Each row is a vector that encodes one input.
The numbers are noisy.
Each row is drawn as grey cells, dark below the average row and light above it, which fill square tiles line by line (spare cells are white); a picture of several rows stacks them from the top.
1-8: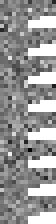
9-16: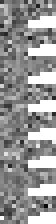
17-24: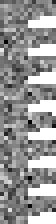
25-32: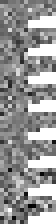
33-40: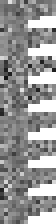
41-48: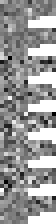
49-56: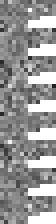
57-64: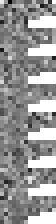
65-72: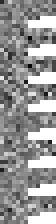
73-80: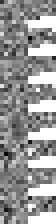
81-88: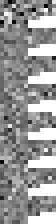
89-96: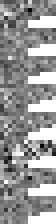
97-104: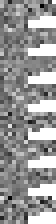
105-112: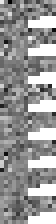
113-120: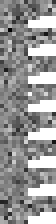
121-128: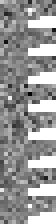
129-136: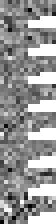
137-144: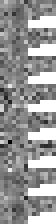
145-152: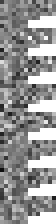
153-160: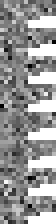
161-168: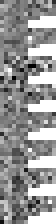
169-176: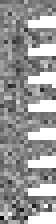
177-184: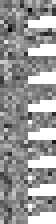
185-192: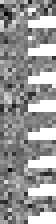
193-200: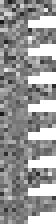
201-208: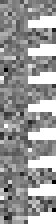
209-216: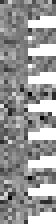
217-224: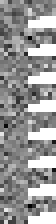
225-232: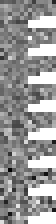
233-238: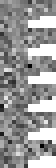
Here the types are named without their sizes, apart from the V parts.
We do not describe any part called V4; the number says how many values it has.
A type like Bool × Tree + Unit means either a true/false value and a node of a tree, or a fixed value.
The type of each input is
Bool × Bool × Bool × (Label + Line × List(V4)).
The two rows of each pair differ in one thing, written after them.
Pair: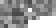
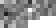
the value of V4 in item 2 of the list
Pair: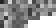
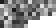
the place on the line
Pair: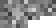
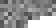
the place on the line
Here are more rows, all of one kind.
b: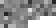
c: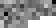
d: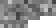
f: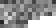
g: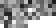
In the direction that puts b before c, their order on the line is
g, d, f, b, c.
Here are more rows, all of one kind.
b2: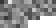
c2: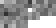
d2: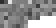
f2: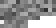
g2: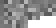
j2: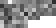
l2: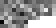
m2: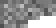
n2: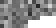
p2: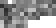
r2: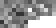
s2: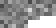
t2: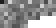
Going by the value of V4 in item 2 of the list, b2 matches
l2 and m2.
